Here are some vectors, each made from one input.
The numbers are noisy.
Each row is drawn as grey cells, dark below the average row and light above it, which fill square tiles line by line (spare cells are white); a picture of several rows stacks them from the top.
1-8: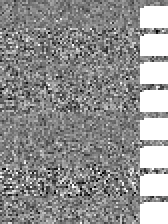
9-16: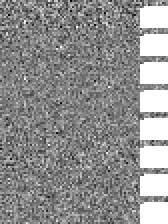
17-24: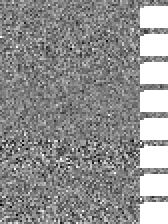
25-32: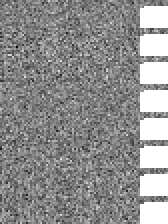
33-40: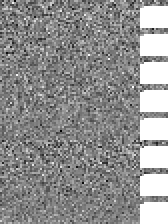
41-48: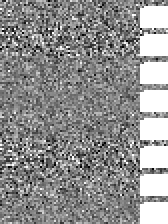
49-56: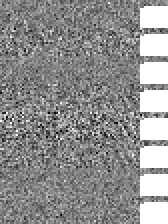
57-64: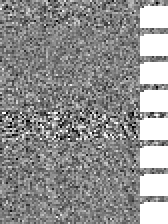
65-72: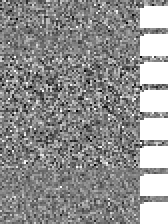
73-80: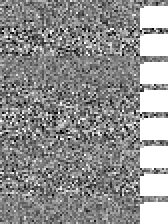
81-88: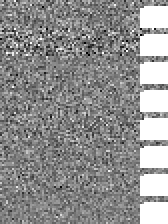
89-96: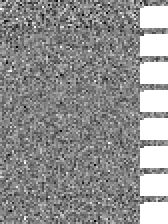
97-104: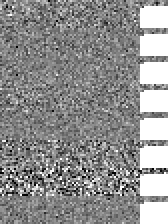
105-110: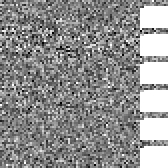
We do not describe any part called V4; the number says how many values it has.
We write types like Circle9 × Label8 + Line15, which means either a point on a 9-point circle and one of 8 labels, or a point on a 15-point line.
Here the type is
(Line5 + V4) × Line8.
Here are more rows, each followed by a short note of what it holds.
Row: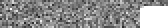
a point on a 5-point line and a point on an 8-point line
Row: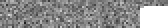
a point on a 5-point line and a point on an 8-point line
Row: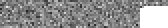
a point on a 5-point line and a point on an 8-point line
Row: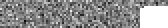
a point on an 8-point line and a value of V4
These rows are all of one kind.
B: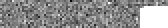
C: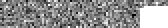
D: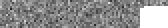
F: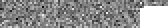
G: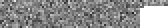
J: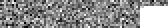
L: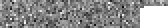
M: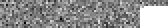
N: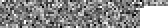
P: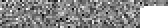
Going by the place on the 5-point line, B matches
D, G and L.
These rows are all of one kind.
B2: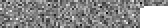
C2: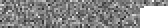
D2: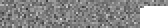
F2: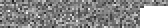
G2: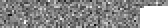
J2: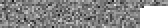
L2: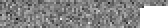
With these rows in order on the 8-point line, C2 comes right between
D2 and F2.
